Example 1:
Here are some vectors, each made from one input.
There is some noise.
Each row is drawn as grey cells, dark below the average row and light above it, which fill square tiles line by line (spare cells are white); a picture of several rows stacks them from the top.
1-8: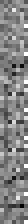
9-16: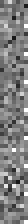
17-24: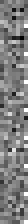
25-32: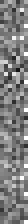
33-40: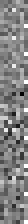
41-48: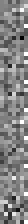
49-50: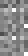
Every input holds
a list of up to two points on a 5-point line.
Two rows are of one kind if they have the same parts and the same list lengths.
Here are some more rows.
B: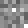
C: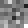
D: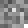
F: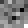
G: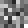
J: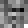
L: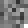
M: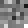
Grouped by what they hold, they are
B, D
C, F, J, L, M
G

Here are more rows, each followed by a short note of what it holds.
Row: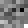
a list of two items
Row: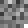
a list of two items
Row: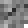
a list of two items
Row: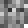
a list of one item
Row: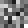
the empty list
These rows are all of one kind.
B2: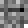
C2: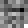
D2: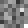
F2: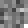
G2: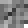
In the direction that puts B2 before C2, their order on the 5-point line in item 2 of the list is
G2, B2, F2, C2, D2.
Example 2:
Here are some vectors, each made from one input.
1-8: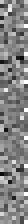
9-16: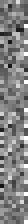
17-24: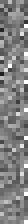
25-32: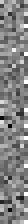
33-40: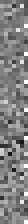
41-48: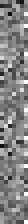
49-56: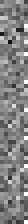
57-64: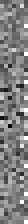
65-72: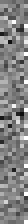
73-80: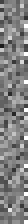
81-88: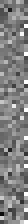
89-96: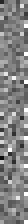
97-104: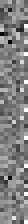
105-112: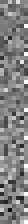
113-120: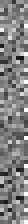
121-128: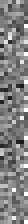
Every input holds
either a point on a 6-point line, or a node of a 16-node tree.
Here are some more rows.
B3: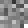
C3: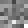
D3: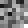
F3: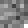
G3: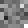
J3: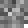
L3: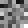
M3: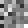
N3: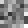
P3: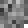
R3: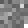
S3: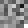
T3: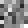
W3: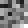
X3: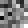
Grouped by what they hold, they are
B3, C3, F3, G3, J3, P3, R3, S3
D3, L3, M3, N3, T3, W3, X3

